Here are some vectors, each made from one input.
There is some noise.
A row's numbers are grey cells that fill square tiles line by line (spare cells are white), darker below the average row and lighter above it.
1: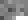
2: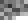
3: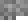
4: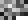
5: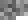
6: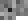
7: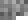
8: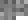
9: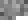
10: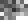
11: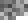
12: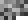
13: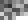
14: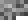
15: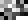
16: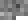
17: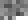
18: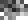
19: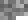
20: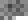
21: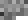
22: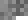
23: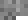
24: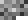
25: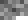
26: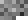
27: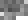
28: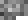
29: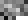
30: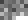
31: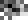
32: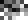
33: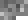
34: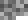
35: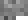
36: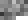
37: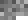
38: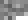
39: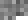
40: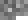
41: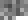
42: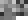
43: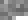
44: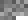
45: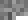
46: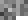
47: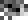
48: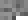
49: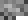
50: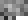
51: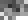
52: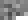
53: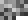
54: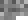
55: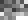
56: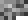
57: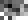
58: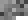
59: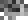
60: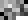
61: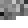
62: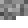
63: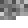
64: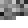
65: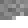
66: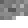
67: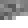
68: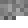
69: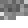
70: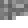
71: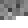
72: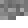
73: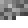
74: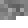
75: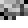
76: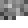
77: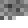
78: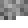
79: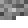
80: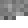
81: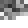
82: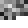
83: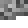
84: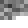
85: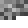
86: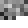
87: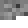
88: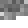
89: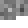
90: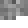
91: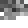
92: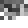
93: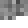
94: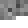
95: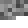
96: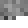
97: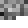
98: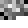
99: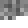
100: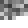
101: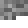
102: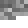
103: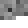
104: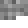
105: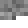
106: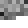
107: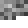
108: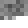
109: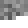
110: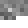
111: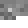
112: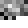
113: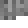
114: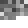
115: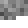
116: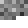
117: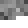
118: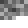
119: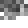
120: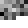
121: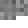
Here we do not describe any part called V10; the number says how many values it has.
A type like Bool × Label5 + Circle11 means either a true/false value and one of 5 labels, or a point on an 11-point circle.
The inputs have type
Bool × Bool × Bool × (Line6 + V10).
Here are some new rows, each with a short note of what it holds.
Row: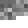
three true/false values and a value of V10
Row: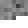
a point on a 6-point line and three true/false values
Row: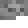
three true/false values and a value of V10
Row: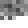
a point on a 6-point line and three true/false values
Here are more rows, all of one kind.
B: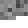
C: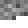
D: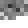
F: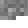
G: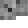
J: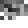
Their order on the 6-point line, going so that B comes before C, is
J, D, G, F, B, C.
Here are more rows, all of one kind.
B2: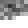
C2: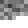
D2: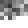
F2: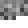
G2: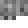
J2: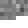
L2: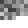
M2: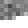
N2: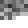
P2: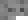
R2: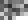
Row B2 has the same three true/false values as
C2, M2 and N2.
